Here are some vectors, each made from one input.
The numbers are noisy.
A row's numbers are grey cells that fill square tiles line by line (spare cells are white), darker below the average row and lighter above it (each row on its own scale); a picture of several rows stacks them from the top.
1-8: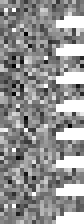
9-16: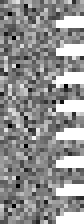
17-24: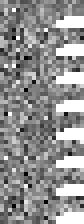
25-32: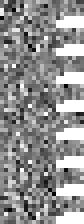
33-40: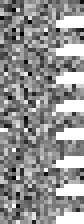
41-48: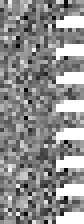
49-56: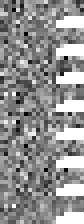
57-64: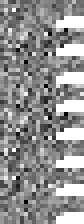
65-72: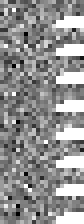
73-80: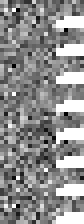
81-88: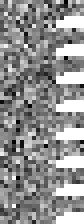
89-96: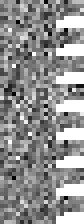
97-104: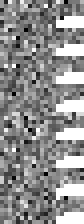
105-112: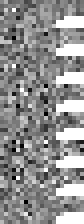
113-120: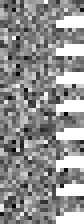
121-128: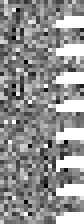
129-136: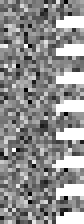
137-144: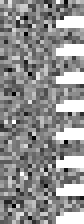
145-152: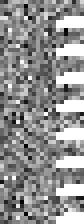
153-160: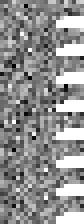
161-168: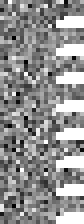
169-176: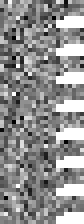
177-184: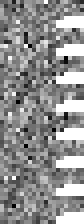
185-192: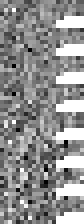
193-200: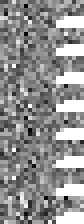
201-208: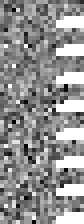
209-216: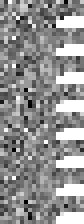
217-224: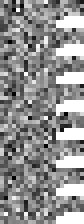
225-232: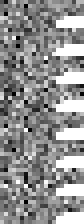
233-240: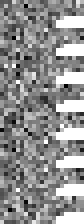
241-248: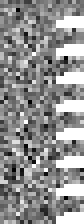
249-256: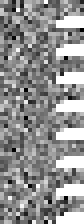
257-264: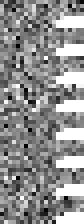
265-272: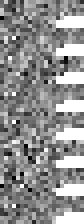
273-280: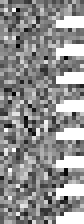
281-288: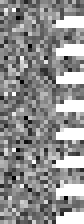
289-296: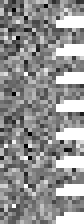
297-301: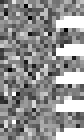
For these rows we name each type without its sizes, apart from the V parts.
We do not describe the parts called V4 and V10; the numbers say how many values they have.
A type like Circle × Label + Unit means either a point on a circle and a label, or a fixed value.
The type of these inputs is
Bool × (Circle + Unit) × (Tree + V10) × V4.
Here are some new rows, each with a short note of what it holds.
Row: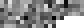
a true/false value, a value of V4 and a value of V10
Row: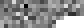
a point on a circle, a node of a tree, a true/false value and a value of V4
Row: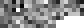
a true/false value, a value of V4 and a value of V10
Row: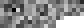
a point on a circle, a node of a tree, a true/false value and a value of V4
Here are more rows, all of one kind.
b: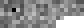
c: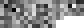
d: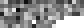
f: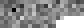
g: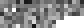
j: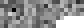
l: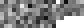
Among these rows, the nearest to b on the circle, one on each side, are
g and l.
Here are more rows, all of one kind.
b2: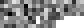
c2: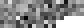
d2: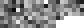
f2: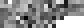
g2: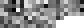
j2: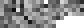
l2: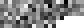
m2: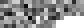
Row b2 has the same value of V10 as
d2 and g2.
